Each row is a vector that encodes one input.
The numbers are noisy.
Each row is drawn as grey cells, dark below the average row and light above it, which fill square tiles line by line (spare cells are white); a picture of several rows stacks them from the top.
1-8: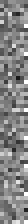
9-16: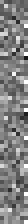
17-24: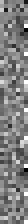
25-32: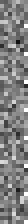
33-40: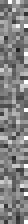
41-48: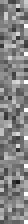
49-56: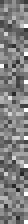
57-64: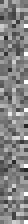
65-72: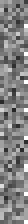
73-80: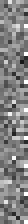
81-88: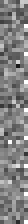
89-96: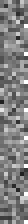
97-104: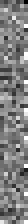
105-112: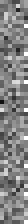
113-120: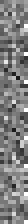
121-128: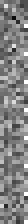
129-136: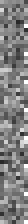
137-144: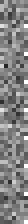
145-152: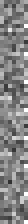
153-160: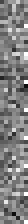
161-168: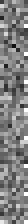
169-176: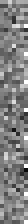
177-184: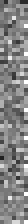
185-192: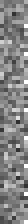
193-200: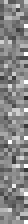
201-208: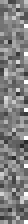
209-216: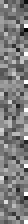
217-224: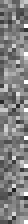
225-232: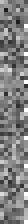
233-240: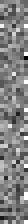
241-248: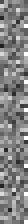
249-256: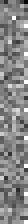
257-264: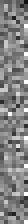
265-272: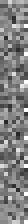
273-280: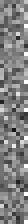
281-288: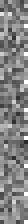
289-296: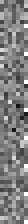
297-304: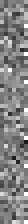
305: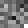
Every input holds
one of 10 labels.
